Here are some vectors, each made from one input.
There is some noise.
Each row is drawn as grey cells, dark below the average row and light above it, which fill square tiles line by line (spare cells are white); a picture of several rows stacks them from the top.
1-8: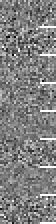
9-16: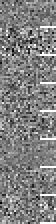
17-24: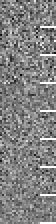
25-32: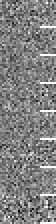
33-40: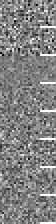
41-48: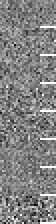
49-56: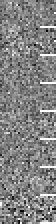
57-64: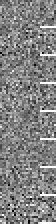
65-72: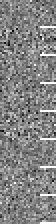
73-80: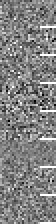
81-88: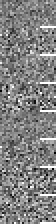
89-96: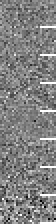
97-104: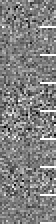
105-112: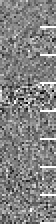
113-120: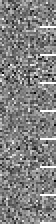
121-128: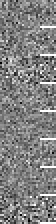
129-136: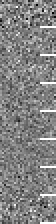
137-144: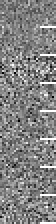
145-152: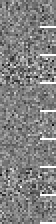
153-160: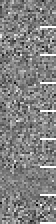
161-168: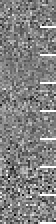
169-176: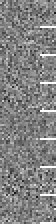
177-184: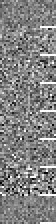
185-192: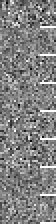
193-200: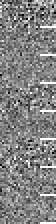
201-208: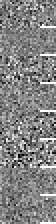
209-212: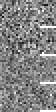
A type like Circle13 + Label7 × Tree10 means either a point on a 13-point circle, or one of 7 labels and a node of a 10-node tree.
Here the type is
(Line5 × Tree7 × (Tree7 + Unit) + Tree8) × Tree7.
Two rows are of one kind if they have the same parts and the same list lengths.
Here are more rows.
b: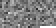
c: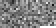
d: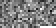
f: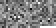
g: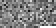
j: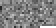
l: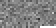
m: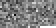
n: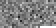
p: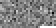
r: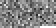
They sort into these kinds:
b, d, g, j, l, r
c, f, m, n
p

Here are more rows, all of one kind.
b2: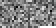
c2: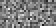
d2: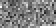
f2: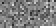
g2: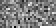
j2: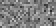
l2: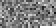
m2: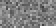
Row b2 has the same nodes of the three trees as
c2 and d2.
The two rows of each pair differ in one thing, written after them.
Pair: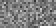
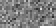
the node of one of the three trees
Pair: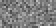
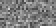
the node of one of the three trees
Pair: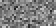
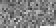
the node of one of the three trees
